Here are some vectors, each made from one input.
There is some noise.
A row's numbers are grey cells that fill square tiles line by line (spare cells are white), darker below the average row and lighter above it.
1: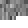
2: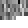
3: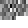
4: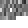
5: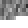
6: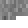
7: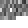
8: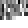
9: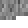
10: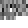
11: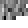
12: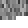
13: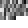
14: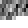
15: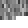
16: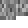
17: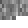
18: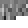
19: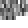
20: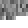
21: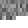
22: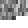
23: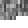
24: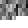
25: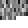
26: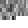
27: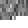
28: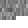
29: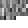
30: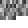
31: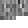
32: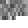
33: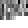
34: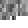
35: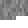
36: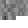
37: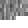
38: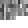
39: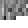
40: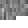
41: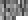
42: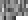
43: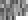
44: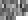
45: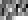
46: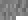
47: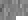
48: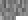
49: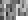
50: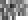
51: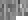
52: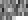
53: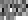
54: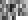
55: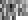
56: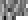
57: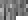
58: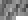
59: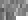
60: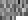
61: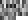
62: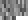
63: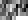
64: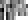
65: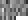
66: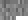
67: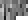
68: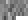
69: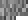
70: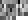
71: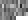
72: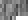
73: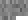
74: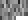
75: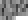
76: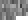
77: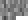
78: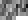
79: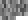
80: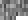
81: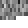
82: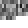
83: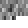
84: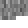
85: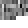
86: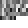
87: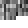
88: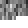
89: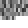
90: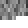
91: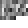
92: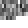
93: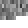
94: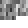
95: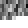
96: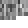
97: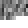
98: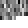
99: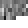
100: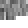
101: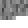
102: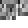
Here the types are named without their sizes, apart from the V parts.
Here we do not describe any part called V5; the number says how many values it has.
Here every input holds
a list of items, each a true/false value and a value of V5.
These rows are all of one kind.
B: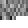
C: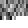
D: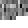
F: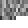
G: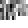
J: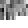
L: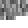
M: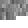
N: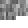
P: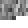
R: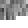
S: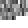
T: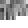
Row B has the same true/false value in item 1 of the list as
C, F and P.
